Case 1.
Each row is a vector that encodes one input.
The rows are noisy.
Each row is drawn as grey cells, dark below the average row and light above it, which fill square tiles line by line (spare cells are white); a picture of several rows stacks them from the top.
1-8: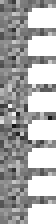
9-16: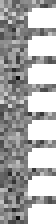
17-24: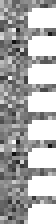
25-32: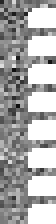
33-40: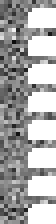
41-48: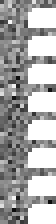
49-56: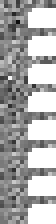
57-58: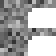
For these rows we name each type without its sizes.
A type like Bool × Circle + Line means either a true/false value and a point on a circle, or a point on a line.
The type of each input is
Bool × Bool × Bool.
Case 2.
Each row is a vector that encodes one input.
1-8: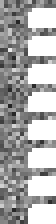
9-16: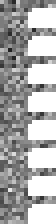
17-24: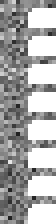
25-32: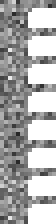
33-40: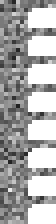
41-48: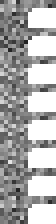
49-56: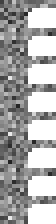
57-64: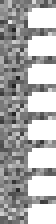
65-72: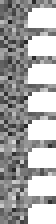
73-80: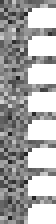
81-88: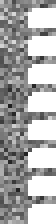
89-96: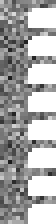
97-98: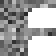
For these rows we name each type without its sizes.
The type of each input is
Bool × Bool × Bool.
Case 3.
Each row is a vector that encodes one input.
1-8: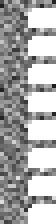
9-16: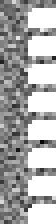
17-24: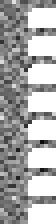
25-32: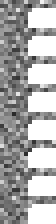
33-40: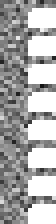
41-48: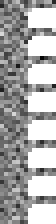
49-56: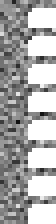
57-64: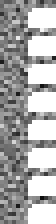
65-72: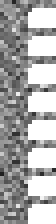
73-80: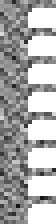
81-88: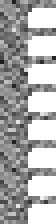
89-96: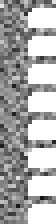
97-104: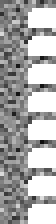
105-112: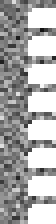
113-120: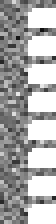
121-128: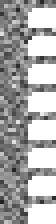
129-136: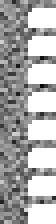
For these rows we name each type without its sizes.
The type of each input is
Bool × Bool × Bool.
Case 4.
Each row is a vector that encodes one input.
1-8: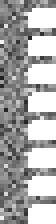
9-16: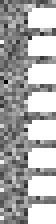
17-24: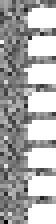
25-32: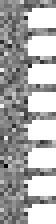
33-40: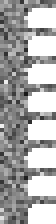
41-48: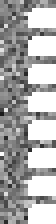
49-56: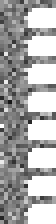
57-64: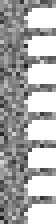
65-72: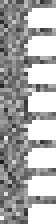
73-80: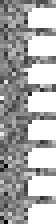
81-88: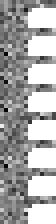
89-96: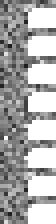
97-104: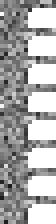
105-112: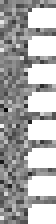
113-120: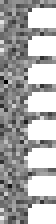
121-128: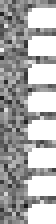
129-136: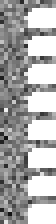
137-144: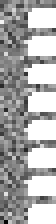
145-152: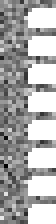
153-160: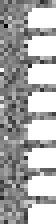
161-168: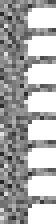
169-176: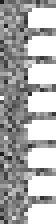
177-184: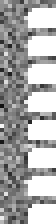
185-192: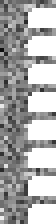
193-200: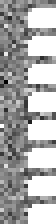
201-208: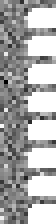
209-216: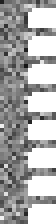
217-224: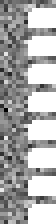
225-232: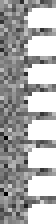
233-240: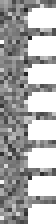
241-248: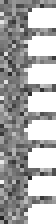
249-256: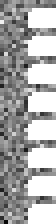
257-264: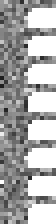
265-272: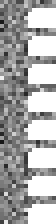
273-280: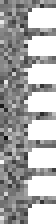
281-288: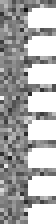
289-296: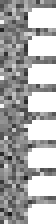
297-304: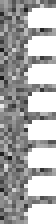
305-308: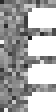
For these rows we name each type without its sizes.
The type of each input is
Circle.
